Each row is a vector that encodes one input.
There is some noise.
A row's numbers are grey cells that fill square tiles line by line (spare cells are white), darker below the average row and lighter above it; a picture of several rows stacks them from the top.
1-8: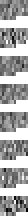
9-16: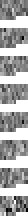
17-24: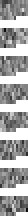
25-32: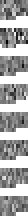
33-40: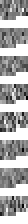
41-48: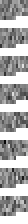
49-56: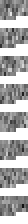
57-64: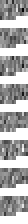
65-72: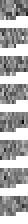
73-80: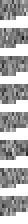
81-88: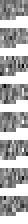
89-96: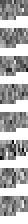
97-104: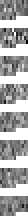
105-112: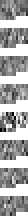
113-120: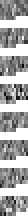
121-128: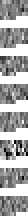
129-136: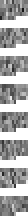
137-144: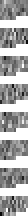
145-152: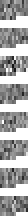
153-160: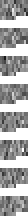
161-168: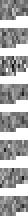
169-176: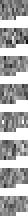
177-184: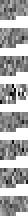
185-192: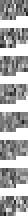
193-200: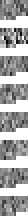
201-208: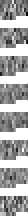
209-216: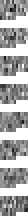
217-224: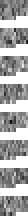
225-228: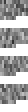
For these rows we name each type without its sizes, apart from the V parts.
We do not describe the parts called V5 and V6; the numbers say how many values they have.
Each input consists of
a label, a node of a tree and a value of V6, together with either three true/false values, or a value of V5.
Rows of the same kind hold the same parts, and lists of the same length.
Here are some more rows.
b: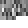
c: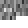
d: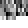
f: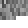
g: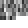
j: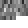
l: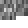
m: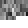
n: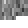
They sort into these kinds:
b, f, g, j, m
c, d, l, n

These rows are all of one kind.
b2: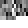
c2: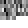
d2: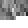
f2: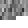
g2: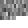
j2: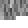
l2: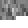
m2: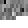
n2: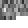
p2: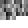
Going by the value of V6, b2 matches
d2, f2, l2 and m2.
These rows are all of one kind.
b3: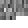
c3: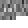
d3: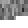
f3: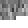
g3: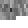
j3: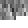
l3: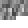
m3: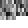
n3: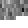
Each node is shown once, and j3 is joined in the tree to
b3, f3 and g3.
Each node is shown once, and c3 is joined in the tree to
b3 and m3.
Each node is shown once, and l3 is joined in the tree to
b3.
